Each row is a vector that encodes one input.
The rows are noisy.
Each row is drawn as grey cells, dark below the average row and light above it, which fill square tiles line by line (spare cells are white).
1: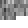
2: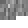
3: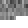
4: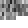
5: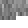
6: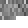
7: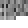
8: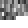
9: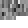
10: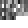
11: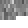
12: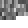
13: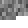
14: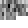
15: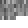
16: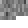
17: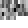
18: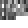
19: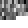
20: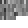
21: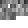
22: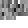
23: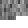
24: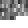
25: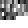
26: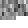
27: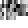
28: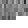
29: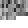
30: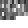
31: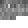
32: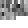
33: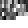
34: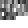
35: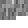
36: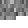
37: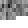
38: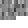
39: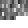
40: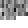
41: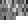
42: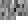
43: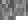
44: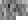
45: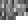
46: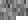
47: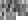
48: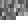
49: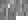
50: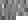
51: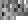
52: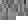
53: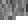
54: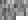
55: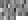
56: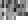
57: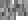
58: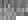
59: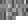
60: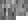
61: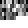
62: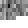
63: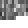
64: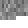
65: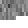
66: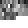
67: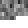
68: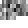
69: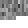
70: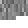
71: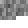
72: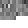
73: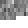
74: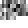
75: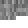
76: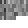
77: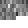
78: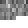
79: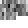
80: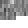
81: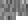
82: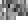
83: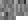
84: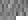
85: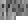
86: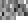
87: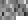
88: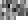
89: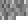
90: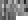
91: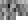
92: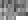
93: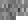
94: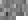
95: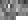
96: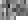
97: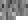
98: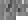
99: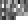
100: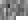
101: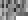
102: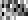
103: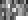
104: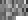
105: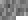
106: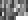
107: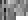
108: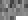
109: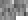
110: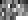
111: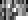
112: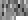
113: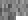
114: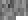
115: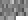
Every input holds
a point on a 6-point circle, together with either a point on an 8-point line, or a node of an 8-node tree.
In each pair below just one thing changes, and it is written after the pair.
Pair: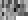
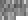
the node of the tree
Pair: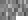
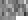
the place on the 6-point circle
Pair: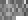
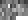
the node of the tree
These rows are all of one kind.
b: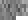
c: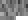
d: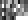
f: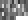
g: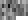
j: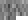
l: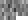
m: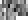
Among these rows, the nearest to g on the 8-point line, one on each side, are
j and l.
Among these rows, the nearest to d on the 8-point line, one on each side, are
b and f.
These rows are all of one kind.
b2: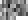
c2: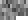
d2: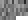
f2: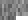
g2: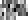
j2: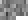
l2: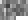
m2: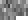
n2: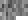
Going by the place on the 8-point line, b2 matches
c2, d2 and g2.
